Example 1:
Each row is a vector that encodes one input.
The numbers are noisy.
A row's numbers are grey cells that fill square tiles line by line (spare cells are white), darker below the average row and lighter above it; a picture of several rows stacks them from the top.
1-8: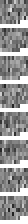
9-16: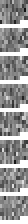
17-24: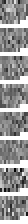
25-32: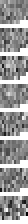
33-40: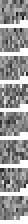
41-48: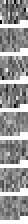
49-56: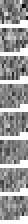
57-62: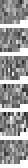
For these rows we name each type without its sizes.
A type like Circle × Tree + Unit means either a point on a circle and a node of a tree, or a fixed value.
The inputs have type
Circle × Line.
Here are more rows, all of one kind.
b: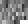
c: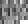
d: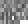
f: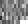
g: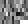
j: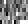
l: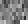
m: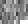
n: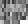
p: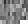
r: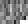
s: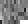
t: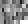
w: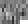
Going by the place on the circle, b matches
l, n and p.
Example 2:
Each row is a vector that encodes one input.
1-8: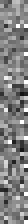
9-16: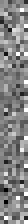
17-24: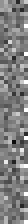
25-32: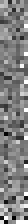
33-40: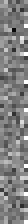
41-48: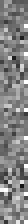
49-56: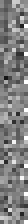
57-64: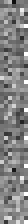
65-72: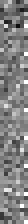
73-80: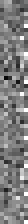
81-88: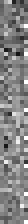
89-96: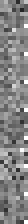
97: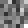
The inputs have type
Line4 × Line5 + Line9.
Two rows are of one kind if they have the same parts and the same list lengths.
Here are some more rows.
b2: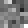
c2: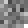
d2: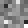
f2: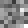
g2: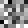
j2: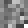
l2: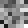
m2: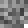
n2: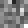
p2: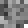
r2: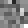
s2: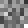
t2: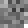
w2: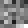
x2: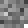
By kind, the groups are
b2, c2, f2, g2, l2, m2, n2, r2, s2, t2, w2, x2
d2, j2, p2

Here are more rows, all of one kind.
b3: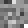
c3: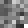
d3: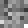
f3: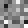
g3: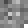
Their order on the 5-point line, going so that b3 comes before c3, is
d3, b3, g3, c3, f3.
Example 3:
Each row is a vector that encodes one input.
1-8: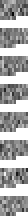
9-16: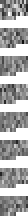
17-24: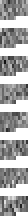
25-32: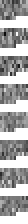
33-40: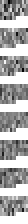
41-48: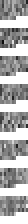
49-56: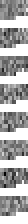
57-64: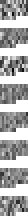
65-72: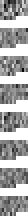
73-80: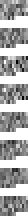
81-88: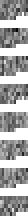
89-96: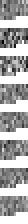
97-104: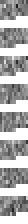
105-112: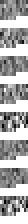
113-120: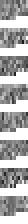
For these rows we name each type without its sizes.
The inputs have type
List(Line).
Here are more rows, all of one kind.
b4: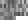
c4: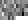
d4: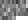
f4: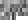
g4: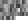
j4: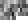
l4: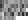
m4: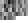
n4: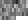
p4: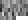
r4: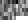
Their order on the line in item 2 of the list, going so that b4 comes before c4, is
d4, f4, j4, g4, m4, b4, n4, c4, r4, l4, p4.
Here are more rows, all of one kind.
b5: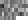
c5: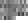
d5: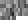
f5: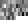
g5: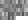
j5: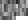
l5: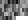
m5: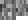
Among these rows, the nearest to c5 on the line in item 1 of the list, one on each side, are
b5 and g5.
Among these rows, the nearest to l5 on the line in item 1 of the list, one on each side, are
f5 and j5.
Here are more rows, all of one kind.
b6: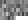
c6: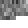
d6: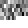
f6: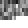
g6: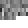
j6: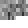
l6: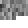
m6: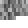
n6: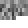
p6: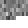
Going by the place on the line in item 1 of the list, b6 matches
d6 and p6.
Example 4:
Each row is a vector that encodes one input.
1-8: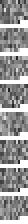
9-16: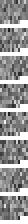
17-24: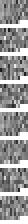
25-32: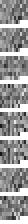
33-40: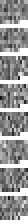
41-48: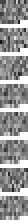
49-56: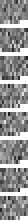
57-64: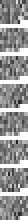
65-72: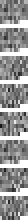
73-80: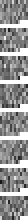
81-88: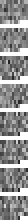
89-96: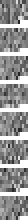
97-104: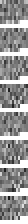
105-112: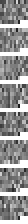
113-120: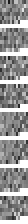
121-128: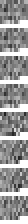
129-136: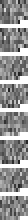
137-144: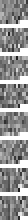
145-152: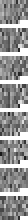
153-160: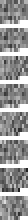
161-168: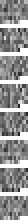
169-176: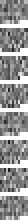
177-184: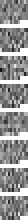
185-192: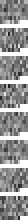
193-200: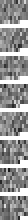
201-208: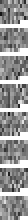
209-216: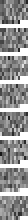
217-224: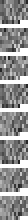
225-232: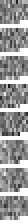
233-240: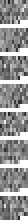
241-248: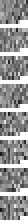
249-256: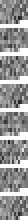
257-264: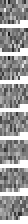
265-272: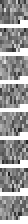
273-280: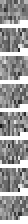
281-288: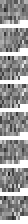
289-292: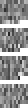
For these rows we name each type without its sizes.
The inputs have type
Line + Tree.
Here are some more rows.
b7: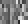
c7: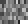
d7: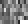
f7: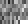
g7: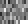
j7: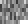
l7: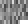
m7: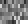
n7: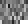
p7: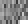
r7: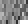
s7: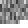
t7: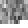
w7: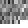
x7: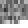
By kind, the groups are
b7, c7, d7, f7, g7, m7, n7, w7
j7, l7, p7, r7, s7, t7, x7

